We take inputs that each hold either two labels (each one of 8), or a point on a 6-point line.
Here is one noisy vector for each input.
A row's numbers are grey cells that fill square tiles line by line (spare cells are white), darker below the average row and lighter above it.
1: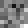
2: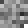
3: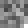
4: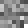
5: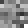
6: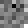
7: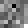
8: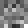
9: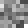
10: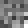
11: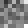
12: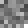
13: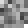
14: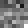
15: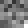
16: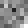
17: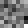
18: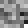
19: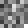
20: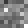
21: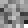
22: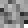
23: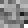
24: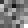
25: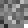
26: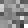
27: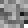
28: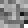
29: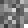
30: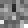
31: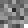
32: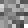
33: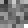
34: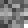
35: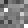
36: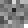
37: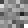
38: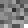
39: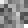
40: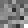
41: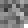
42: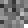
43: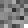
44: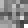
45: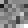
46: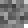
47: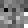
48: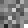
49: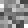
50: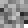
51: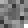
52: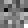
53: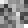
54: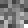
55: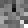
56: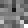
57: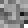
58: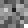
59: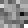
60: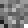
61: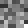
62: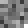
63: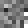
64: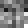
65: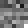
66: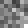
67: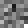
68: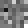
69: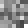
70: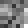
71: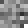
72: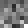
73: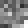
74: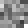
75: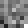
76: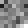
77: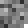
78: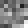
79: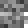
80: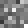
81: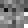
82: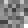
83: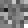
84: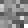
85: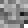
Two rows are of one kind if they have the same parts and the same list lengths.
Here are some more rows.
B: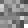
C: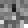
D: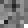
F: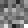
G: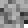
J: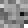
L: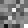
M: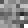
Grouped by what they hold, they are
B, G, J, M
C, D, F, L

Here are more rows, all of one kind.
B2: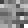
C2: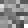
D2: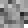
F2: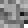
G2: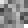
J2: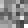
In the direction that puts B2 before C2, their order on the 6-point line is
G2, D2, F2, B2, C2, J2.
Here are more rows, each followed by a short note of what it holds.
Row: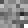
a point on a 6-point line
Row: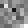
two labels (each one of 8)
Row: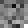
two labels (each one of 8)
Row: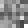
a point on a 6-point line
